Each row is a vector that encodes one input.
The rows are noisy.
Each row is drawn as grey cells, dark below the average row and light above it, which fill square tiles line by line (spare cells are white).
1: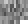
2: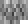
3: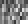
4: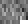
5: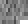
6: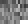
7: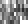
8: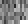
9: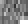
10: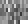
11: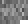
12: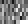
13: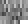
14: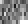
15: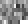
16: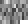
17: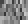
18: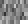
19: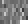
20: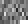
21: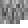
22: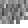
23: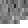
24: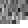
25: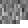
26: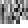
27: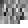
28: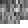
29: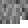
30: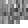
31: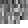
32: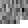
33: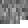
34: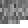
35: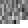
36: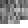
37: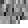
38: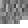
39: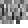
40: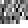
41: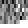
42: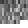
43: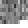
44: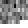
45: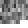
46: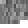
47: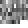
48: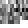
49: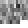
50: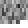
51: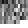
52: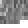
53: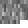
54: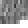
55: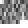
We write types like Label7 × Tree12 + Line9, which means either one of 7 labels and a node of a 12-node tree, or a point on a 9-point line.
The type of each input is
Line6 + Line8.
